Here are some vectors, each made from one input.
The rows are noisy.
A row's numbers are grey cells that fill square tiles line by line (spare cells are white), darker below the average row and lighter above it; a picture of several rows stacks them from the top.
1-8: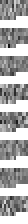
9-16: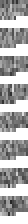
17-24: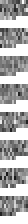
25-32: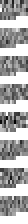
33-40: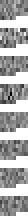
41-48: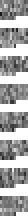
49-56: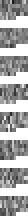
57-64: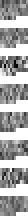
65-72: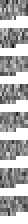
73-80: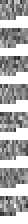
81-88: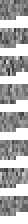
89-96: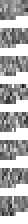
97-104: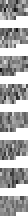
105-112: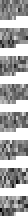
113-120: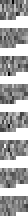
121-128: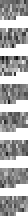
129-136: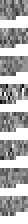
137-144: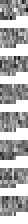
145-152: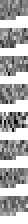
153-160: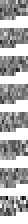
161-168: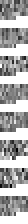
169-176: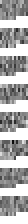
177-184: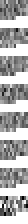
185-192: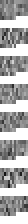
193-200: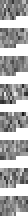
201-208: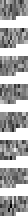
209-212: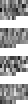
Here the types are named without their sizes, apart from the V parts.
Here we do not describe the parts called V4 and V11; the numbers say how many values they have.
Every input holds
either a point on a line and a value of V4, or three true/false values and a value of V11.
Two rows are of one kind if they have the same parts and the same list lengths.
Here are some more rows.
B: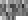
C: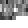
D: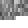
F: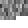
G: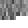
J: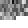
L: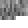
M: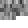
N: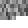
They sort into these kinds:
B, F, J, N
C, D, G, L, M

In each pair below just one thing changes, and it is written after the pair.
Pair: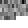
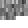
the value of V11
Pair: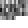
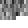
the value of V11
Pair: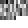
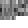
one of the three true/false values
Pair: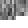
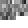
the value of V11
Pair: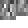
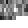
the value of V11
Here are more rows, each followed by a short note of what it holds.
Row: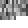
a point on a line and a value of V4
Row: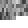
three true/false values and a value of V11
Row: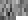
three true/false values and a value of V11
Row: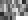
three true/false values and a value of V11
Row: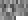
a point on a line and a value of V4
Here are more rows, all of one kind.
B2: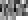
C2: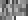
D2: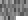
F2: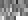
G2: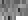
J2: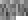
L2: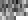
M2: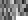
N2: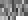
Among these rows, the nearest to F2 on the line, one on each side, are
L2 and N2.
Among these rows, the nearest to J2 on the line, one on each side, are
D2 and M2.
